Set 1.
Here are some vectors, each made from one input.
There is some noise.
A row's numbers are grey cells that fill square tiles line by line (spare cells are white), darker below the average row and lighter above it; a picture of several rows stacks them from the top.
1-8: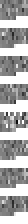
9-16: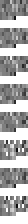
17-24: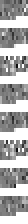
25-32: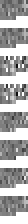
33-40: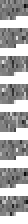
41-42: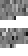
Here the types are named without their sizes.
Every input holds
a list of points on a line.
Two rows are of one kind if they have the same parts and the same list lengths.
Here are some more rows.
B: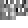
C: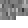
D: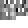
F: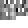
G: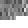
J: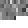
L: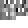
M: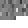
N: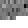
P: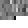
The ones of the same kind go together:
B, D, F, L
C, G, J, M, P
N

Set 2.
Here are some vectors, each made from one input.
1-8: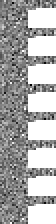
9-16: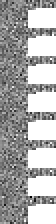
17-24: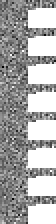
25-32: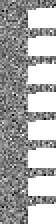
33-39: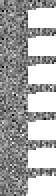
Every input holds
either a point on each of two 3-point lines, or a point on a 5-point line.
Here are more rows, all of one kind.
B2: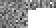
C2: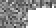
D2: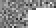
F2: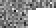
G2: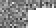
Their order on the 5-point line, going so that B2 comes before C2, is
F2, B2, D2, G2, C2.
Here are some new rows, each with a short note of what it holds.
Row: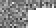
a point on a 5-point line
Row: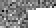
a point on each of two 3-point lines
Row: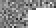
a point on a 5-point line
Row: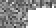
a point on a 5-point line
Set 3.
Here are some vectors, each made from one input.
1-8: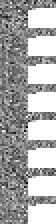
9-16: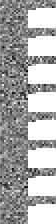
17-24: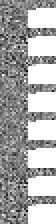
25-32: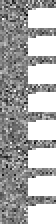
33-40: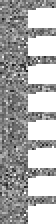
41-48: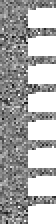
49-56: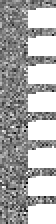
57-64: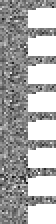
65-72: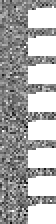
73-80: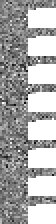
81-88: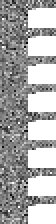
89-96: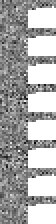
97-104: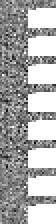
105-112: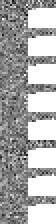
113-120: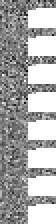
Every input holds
either a point on a 9-point line, or a point on a 15-point line.
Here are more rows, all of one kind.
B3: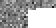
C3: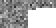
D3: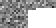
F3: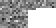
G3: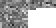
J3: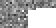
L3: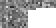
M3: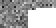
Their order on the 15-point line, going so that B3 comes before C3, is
D3, F3, L3, G3, B3, J3, C3, M3.
